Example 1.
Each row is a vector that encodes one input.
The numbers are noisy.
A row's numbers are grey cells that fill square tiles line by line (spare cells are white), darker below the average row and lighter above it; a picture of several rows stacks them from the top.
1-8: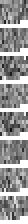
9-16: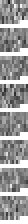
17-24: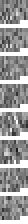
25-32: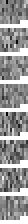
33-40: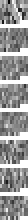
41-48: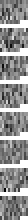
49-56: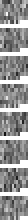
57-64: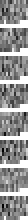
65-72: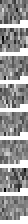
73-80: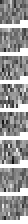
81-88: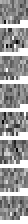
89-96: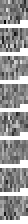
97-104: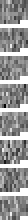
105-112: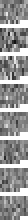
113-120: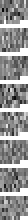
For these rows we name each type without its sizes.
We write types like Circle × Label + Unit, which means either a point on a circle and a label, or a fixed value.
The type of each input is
(Line × Line + Unit) × Tree.
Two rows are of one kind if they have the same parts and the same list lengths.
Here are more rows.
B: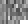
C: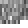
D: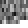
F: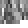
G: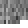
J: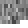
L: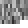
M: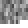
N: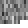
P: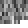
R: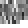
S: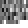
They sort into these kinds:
B, C, F, G, J, L, M, N, P
D, R, S

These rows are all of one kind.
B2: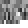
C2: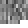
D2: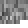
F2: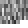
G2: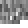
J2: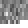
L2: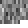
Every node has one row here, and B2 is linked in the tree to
D2 and L2.
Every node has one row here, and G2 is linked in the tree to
F2.
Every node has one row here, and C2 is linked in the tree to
J2 and L2.
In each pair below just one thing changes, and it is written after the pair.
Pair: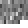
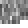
the place on one of the two lines
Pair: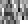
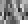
the place on one of the two lines
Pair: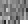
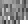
the place on one of the two lines
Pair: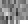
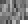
the node of the tree
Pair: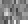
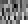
the node of the tree
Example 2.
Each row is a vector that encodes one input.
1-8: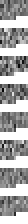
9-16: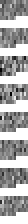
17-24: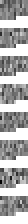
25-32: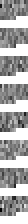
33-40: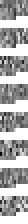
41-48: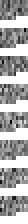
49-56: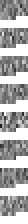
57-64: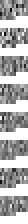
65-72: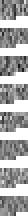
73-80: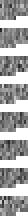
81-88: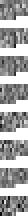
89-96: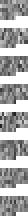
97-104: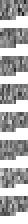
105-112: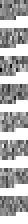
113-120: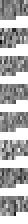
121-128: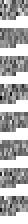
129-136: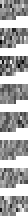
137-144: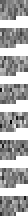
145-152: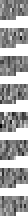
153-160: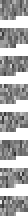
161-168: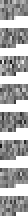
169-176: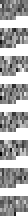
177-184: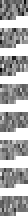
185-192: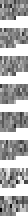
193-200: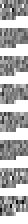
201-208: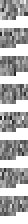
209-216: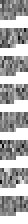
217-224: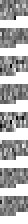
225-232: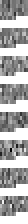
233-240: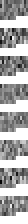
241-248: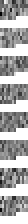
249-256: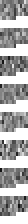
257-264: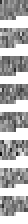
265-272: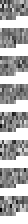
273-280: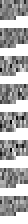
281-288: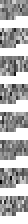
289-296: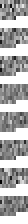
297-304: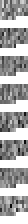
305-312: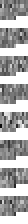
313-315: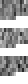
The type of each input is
(Bool × Bool × Bool + Unit) × Line5.
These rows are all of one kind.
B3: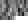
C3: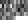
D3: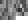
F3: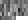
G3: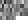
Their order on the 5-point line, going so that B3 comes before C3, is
F3, B3, D3, C3, G3.
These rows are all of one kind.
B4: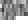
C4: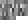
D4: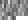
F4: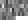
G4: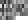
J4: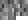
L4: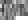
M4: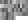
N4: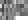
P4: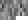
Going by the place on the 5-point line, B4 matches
G4, L4, M4 and N4.
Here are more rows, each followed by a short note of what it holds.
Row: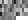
a point on a 5-point line
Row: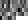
a point on a 5-point line and three true/false values
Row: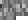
a point on a 5-point line and three true/false values
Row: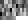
a point on a 5-point line
